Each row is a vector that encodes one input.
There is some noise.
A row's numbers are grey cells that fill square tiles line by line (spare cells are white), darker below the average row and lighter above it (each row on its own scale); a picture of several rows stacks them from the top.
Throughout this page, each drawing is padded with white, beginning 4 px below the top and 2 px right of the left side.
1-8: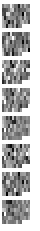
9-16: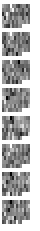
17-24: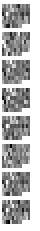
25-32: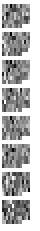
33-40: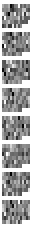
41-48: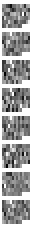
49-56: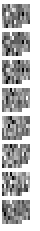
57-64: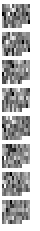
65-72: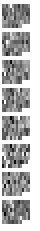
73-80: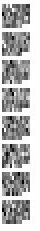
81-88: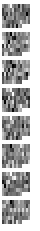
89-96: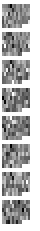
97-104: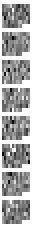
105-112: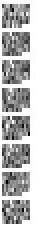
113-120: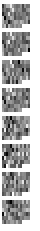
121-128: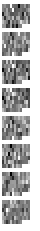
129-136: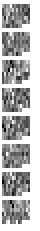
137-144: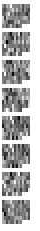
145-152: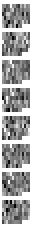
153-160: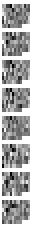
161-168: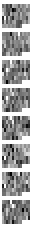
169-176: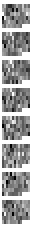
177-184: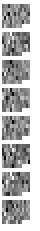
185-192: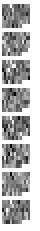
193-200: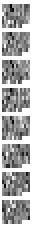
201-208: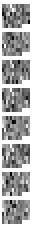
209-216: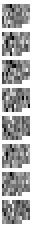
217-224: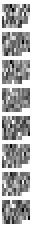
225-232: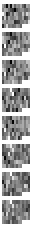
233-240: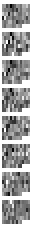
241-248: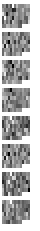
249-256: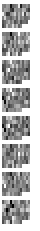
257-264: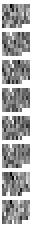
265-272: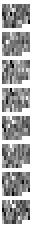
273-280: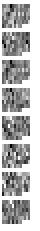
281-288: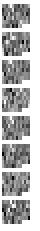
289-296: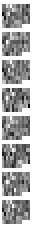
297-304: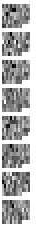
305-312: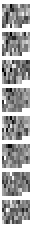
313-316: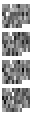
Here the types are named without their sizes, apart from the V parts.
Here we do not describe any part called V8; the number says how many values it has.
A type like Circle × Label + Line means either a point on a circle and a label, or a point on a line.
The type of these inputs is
List(Bool × V8).
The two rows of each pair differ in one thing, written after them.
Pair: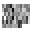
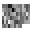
the true/false value in item 1 of the list
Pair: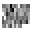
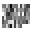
the true/false value in item 1 of the list
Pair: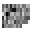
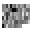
the value of V8 in item 2 of the list
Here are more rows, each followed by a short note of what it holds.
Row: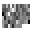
a list of one item
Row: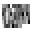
a list of one item
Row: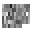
a list of two items
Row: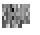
a list of two items
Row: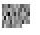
the empty list
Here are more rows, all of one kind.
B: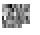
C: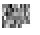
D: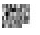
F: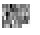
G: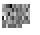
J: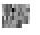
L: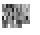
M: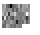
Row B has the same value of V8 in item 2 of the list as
C and D.
